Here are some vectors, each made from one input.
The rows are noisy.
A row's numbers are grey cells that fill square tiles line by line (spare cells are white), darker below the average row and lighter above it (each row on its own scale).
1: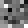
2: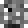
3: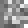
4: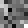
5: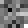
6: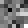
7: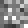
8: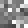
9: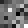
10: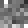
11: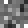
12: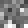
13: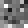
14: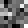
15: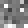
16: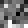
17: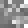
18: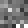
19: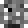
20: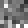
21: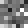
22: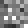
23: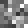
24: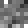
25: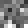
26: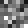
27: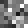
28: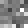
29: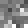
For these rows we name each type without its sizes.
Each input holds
three true/false values.
